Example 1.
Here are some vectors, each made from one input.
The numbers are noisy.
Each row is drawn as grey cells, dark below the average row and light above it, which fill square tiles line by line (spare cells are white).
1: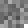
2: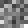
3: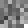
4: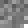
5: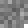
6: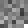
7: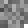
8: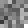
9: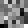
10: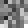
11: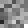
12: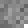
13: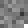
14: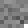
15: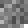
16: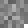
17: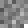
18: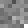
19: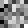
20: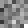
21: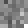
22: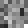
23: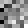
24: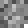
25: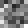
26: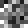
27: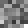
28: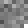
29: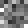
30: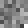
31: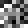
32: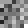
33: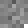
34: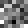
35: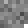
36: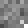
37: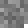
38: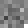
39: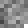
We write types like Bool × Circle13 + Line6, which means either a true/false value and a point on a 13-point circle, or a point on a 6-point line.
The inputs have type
(Bool × Bool × Bool + Unit) × Label6.
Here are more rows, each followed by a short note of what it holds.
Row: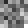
one of 6 labels
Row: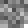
one of 6 labels
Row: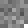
one of 6 labels and three true/false values
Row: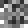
one of 6 labels
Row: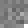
one of 6 labels
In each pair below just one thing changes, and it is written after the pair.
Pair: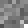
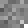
one of the three true/false values
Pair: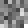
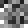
the label
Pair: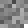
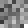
the label
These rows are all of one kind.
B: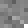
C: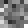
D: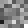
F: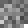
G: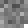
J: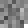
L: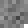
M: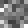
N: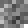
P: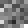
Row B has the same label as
D, F and M.
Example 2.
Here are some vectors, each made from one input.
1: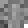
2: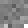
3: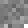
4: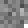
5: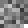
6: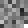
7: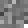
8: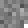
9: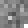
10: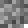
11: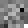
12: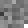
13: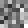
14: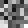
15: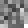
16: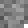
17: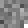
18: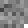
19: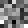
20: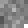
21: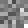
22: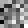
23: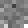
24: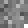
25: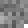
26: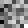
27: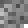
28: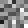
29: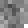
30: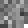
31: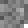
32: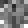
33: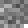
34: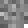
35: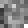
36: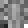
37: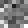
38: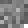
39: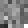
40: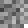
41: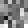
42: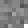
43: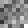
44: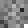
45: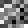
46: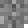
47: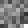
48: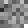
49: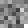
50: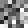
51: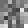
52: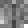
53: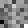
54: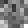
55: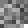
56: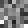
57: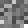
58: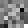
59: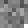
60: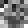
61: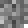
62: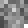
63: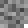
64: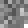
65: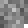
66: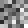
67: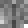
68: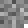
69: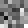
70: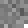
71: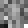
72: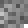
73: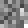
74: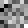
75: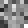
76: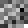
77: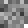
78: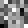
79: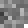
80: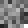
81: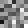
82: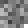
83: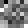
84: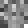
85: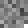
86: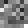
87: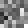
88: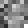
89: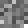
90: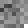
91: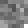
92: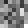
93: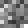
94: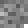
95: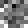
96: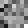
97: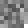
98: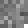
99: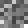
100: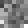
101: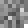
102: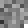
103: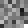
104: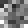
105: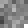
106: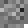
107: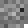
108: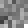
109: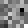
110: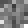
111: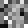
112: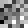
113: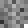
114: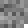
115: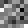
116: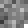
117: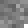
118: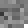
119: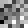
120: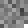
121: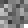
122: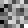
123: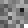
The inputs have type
Bool × Label9.
